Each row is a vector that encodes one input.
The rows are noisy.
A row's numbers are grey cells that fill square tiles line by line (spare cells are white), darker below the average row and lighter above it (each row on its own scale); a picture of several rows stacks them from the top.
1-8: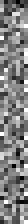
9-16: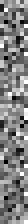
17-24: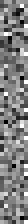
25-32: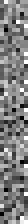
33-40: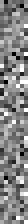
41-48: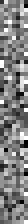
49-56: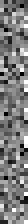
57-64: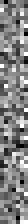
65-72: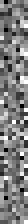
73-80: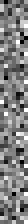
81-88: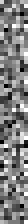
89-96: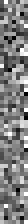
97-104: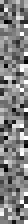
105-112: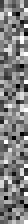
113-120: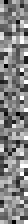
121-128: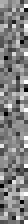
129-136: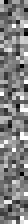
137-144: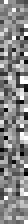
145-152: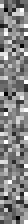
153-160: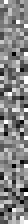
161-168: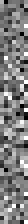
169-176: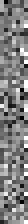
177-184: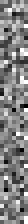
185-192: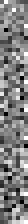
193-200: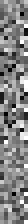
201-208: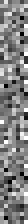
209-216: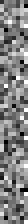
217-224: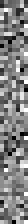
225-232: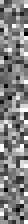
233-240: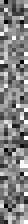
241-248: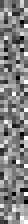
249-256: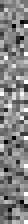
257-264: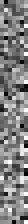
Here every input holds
either a point on a 9-point line, or three true/false values, or a list of up to two points on a 4-point line.
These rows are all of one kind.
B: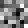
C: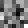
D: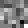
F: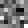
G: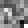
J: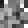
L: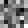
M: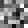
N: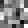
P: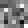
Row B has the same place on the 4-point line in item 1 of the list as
C, F and M.
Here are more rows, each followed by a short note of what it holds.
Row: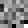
a list of one item
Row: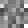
a point on a 9-point line
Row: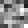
three true/false values
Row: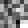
three true/false values
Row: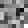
a list of two items
